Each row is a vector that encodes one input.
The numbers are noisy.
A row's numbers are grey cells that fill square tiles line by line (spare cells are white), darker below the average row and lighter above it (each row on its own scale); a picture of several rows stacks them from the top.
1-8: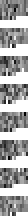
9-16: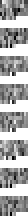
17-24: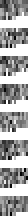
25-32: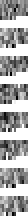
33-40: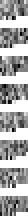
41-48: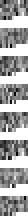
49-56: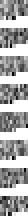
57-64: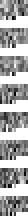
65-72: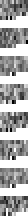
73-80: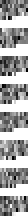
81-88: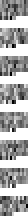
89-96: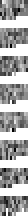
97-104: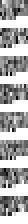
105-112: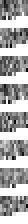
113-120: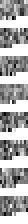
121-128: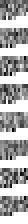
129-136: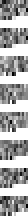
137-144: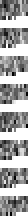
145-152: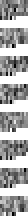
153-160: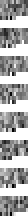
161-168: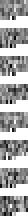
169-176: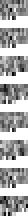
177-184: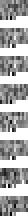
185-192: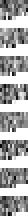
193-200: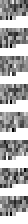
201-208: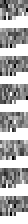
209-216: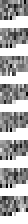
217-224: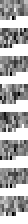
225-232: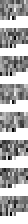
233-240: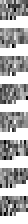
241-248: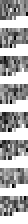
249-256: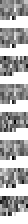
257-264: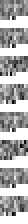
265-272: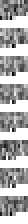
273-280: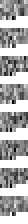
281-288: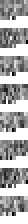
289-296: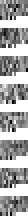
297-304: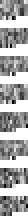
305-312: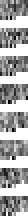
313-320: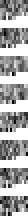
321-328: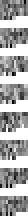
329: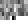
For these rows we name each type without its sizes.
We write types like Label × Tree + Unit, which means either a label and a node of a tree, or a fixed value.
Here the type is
List(Line).
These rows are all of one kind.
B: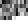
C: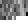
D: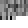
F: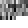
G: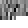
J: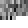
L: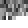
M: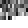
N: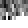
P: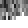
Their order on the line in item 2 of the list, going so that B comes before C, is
B, M, L, J, D, N, P, F, C, G.
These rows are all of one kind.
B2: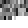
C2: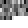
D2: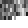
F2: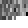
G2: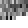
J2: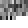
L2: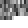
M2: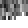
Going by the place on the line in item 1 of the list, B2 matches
D2 and F2.
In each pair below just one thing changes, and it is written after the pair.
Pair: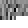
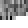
the place on the line in item 2 of the list
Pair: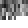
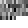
the place on the line in item 1 of the list
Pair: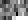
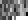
the place on the line in item 2 of the list
